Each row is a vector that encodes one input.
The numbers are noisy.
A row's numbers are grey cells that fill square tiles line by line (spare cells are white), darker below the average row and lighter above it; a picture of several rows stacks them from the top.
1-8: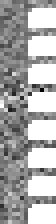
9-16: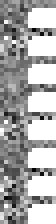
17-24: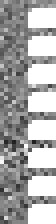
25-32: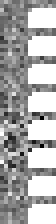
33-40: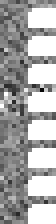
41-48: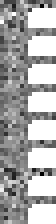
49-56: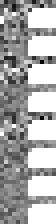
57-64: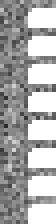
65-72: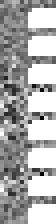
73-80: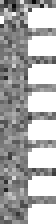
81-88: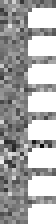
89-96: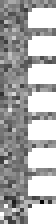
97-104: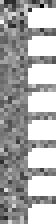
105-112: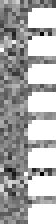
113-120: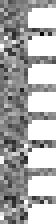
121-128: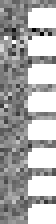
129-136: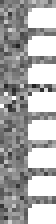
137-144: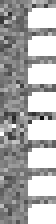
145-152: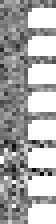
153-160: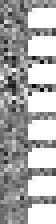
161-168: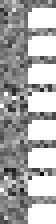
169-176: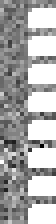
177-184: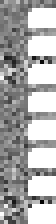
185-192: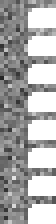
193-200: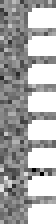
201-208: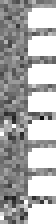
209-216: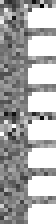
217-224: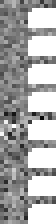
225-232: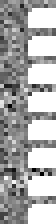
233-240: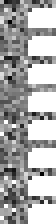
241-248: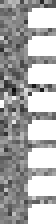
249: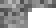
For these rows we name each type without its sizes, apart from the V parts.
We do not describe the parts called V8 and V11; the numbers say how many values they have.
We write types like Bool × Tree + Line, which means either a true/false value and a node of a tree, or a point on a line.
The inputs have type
(Bool × V8 + Unit) × Line × V11 + Label.
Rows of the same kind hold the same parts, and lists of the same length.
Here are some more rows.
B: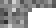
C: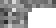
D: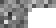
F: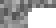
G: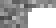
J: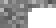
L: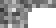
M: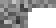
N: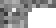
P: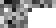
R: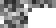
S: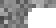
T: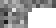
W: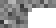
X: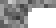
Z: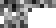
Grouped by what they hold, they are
B, F, L, W
C, D, G, J, M, N, S, T, X
P, R, Z

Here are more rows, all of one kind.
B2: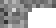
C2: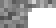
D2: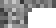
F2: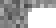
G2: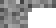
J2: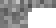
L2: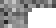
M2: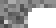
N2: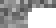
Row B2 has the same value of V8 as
G2, M2 and N2.
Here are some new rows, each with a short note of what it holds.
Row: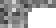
a point on a line and a value of V11
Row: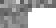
a point on a line, a true/false value, a value of V8 and a value of V11
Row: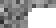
a point on a line and a value of V11
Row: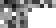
a label
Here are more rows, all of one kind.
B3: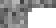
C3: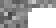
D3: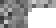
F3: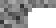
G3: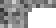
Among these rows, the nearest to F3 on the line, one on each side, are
B3 and D3.
